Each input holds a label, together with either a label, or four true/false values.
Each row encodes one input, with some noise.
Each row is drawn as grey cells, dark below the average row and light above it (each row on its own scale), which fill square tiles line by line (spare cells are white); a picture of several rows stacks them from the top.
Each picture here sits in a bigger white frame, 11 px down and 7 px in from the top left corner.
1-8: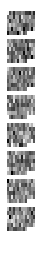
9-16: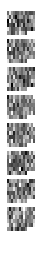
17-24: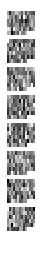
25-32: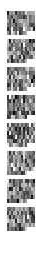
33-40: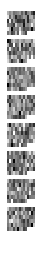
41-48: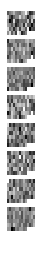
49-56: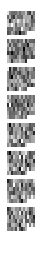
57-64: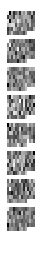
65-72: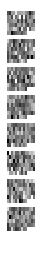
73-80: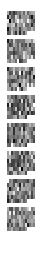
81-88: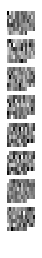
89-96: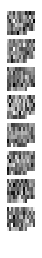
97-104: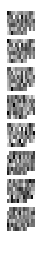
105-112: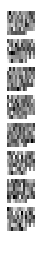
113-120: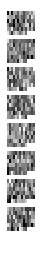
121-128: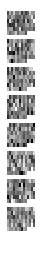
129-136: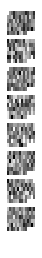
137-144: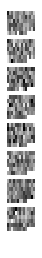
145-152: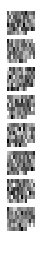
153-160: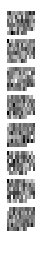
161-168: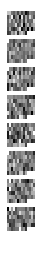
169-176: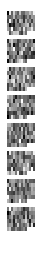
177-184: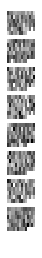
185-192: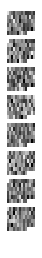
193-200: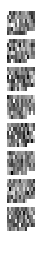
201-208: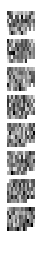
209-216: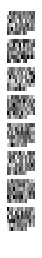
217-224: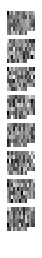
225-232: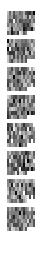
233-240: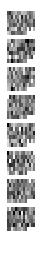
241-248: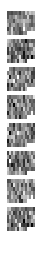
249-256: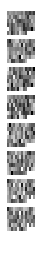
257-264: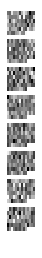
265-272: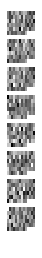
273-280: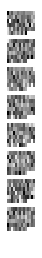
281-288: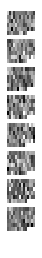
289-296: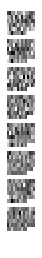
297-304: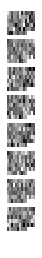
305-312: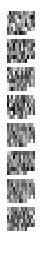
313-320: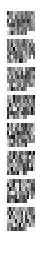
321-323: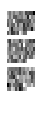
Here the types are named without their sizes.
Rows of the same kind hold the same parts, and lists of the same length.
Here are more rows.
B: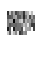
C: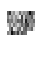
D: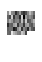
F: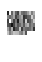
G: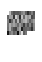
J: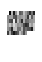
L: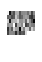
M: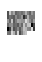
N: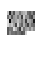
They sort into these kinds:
B, D, F, M
C, G, J, L, N

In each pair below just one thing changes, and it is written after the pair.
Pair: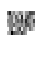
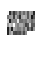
the label
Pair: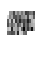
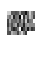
one of the four true/false values
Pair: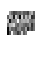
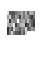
one of the four true/false values
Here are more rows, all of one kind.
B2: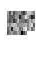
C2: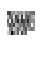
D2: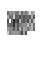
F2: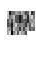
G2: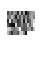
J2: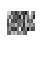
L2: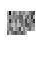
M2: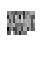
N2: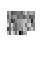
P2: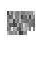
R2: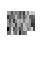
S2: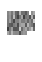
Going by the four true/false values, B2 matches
C2 and L2.
